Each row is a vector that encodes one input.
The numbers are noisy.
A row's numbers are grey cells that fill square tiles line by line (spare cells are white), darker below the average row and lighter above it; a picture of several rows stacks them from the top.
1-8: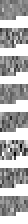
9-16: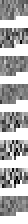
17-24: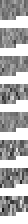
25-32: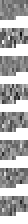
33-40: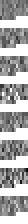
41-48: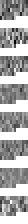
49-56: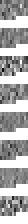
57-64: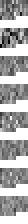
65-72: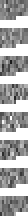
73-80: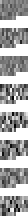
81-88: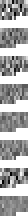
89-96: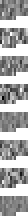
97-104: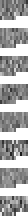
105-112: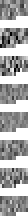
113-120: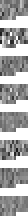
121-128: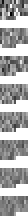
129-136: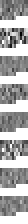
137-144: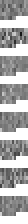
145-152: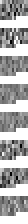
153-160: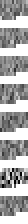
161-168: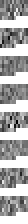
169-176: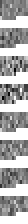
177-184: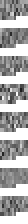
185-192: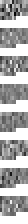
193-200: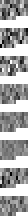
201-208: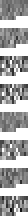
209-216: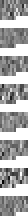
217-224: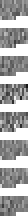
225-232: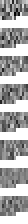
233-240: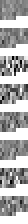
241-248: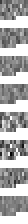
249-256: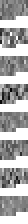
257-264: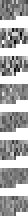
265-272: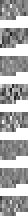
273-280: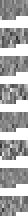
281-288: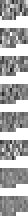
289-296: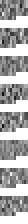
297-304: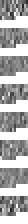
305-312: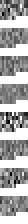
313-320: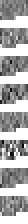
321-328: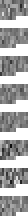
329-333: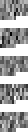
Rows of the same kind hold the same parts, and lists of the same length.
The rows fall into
4 kinds.
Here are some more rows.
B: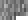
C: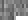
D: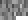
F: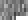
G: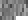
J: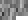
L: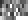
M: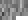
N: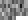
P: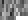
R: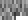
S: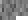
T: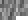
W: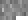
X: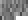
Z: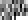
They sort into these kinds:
B, F, Z
C, G, N, X
D, J, L, M, R, W
P, S, T

